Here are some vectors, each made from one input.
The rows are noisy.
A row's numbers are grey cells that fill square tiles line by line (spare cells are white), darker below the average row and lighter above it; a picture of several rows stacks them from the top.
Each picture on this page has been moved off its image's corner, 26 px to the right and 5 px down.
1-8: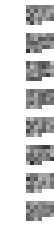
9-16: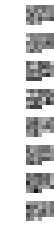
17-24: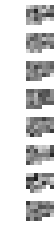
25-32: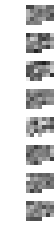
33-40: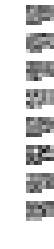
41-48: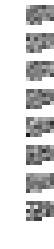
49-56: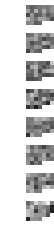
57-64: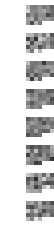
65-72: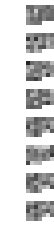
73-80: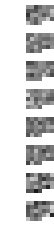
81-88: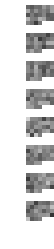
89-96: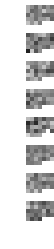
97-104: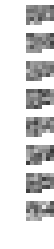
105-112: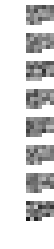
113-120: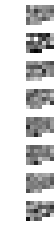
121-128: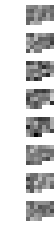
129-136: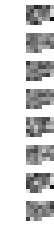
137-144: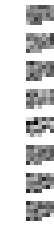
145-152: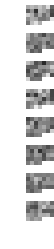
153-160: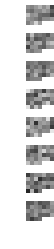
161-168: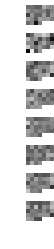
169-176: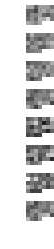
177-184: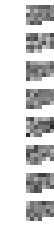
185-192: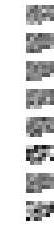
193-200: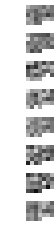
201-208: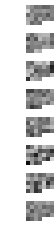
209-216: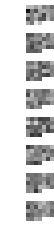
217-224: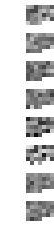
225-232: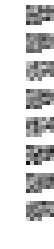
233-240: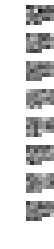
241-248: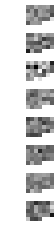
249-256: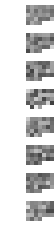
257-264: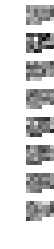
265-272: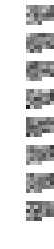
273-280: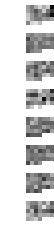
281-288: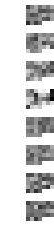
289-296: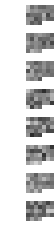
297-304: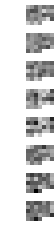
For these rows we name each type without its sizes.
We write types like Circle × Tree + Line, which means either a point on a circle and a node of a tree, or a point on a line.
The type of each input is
Circle + Line × (Tree + Unit).
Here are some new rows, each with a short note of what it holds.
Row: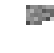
a point on a line and a node of a tree
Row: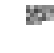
a point on a line
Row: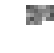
a point on a line and a node of a tree
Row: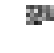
a point on a circle
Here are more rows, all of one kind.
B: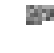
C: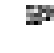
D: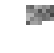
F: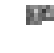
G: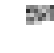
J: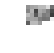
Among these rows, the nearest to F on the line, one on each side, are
B and G.
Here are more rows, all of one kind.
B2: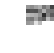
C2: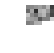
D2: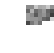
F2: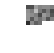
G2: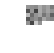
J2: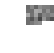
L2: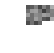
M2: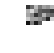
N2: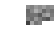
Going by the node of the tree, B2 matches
D2 and M2.
